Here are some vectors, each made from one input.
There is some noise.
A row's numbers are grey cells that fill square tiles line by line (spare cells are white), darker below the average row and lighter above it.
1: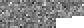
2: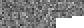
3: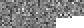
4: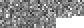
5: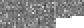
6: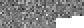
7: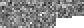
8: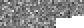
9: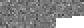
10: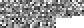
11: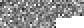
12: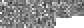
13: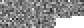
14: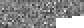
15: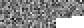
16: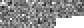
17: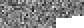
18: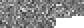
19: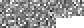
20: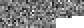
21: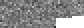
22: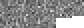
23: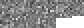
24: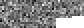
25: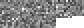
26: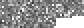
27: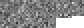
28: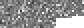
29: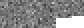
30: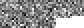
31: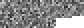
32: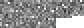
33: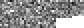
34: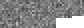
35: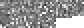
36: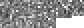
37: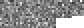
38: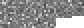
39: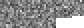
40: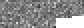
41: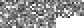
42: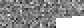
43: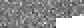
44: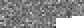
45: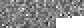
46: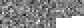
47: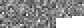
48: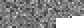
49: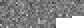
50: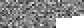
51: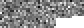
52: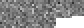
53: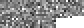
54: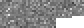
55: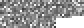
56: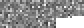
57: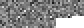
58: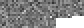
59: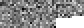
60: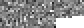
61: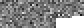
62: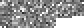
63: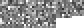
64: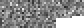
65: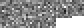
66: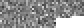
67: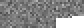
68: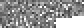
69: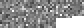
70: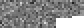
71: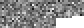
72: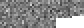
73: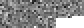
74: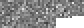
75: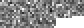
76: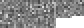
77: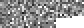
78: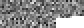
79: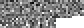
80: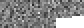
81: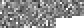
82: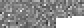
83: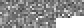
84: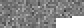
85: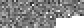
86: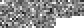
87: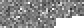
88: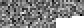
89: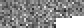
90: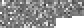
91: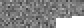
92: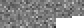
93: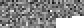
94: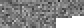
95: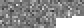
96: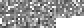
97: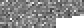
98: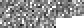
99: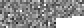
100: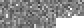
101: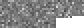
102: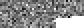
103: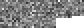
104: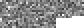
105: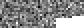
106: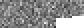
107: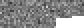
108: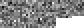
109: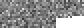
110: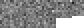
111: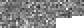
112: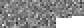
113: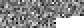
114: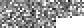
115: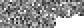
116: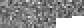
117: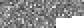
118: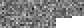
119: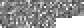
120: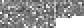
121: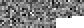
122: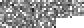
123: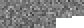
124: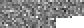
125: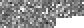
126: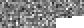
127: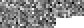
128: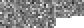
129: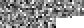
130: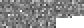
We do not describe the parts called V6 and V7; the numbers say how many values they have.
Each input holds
a value of V6, together with either one of 5 labels and a true/false value, or a value of V7.
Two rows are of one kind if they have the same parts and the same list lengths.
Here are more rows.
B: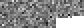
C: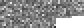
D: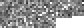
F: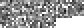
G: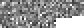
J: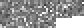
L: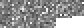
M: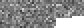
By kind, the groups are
B, C
D, F, G, J, L, M

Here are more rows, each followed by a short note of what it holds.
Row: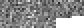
a value of V6 and a value of V7
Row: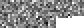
a value of V6 and a value of V7
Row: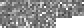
a value of V6 and a value of V7
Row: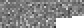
a value of V6 and a value of V7
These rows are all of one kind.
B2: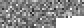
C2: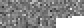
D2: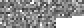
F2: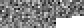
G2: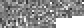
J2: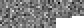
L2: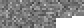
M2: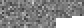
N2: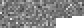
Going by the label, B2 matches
C2, L2 and N2.
